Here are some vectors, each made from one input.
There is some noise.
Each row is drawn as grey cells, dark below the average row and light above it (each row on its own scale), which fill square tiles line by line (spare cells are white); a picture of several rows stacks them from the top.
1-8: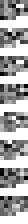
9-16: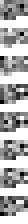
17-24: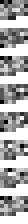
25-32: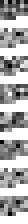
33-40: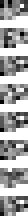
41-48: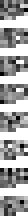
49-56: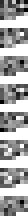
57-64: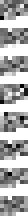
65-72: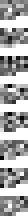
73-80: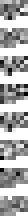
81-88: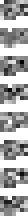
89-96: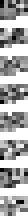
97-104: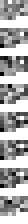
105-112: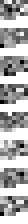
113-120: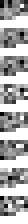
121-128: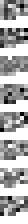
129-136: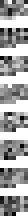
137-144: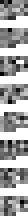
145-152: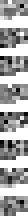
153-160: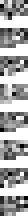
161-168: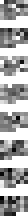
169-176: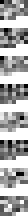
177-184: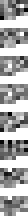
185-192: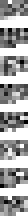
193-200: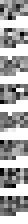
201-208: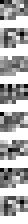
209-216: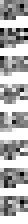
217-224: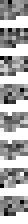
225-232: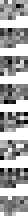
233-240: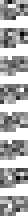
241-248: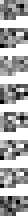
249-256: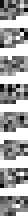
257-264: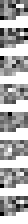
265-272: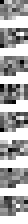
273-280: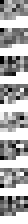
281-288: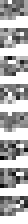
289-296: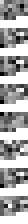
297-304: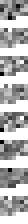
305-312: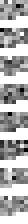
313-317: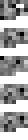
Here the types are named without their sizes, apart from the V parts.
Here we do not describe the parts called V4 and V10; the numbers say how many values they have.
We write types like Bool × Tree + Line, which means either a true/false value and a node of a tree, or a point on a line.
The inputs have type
(Bool × Bool × Bool + Label) × Line + V4 × V10.
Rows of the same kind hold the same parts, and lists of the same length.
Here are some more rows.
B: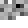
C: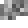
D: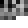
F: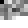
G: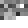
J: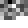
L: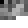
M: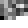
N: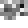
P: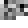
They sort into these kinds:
B, C, F, N
D, L, M
G, J, P

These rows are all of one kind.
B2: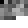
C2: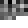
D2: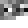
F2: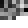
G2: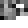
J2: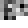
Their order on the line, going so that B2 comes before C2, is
J2, B2, C2, F2, G2, D2.
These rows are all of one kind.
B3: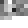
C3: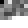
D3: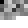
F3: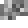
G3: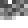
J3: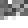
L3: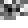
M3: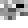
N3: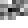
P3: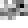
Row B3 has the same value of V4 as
F3, N3 and P3.
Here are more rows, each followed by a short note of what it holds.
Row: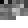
a point on a line and three true/false values
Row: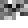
a value of V4 and a value of V10
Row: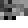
a point on a line and three true/false values
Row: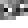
a point on a line and three true/false values
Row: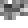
a value of V4 and a value of V10
